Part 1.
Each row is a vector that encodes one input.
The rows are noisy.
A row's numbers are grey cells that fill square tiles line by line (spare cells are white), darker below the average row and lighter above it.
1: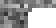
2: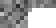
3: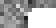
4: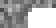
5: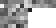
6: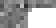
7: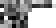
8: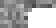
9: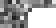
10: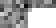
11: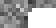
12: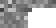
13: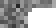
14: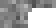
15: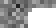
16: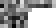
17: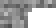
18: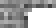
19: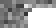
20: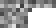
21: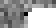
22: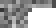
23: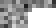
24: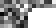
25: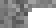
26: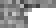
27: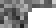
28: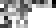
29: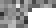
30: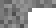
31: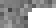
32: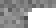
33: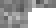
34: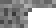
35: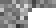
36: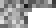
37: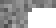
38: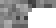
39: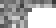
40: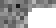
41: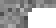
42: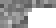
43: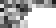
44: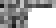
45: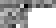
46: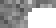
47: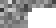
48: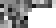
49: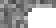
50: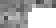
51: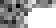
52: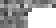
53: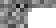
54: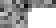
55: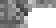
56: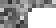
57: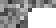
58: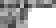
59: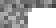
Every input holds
one of 11 labels.
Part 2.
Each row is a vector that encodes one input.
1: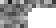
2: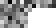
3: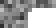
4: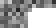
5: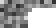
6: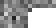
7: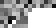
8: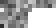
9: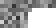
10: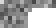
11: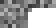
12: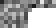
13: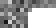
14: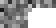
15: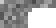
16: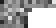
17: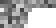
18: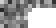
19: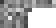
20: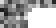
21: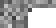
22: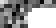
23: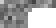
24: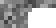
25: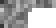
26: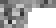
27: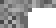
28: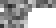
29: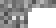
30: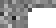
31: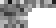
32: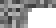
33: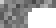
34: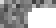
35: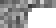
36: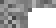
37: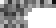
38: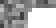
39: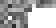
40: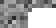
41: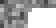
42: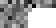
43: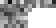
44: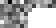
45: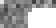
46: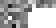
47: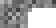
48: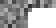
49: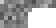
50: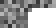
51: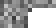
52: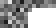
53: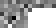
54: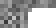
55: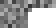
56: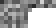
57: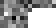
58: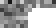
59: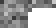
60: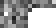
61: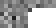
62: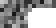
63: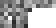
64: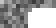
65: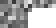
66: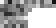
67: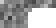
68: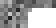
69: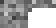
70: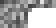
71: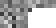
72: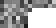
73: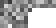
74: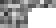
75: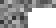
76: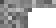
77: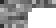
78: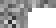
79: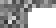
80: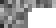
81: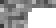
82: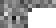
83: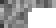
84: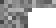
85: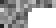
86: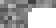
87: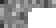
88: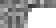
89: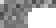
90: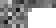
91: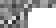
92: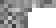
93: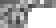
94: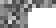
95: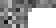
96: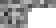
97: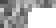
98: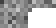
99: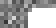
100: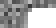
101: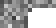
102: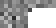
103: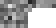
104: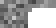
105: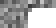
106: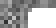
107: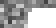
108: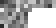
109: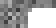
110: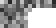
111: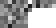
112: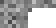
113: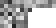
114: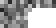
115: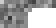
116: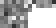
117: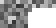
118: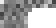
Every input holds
a point on a 7-point line.
